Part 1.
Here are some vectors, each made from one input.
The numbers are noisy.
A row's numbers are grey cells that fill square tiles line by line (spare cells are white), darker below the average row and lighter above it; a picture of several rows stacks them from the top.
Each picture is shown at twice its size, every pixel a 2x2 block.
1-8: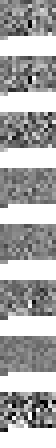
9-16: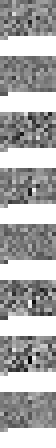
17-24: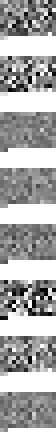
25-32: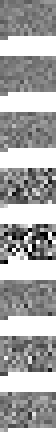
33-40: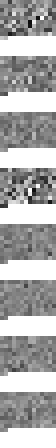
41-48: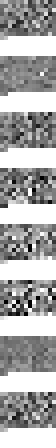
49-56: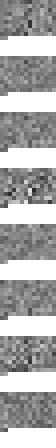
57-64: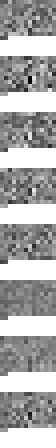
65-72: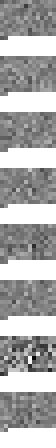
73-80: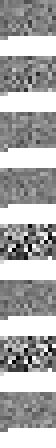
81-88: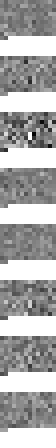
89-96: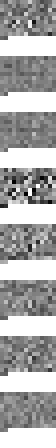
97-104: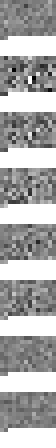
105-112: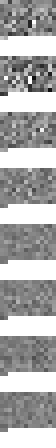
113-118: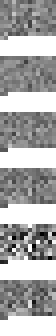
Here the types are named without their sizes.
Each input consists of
either a point on a circle, or a fixed value.
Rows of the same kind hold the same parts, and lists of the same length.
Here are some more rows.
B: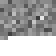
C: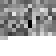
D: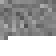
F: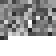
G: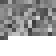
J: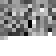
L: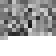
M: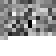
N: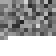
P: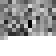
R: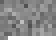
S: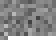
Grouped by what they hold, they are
B, C, D, F, G, J, L, M, P, R, S
N

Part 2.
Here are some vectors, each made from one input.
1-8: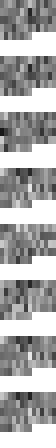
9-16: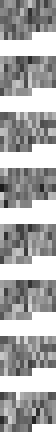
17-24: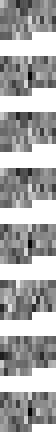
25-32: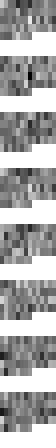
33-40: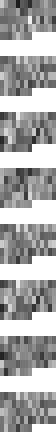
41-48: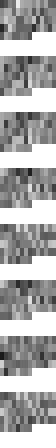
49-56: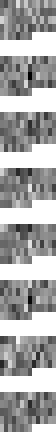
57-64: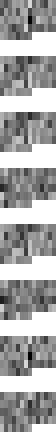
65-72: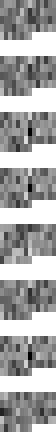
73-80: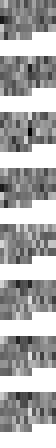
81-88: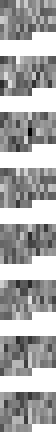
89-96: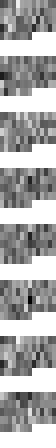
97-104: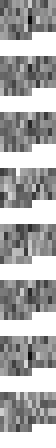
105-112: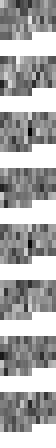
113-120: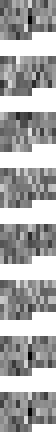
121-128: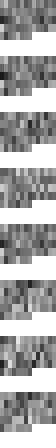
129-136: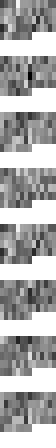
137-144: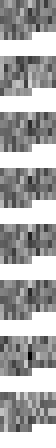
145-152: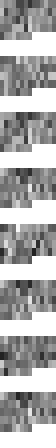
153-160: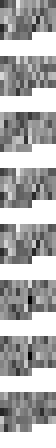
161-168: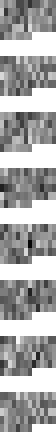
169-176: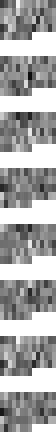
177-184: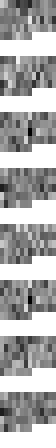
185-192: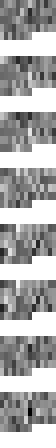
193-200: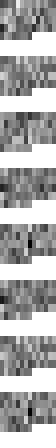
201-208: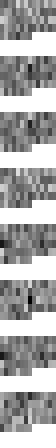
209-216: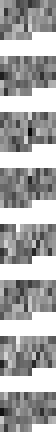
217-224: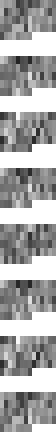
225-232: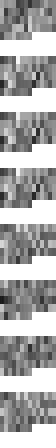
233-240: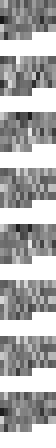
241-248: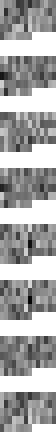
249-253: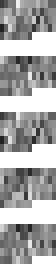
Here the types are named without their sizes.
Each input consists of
a point on a line.
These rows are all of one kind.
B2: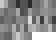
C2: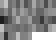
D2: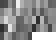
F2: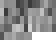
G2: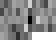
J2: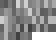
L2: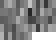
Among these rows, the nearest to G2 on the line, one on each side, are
J2 and L2.
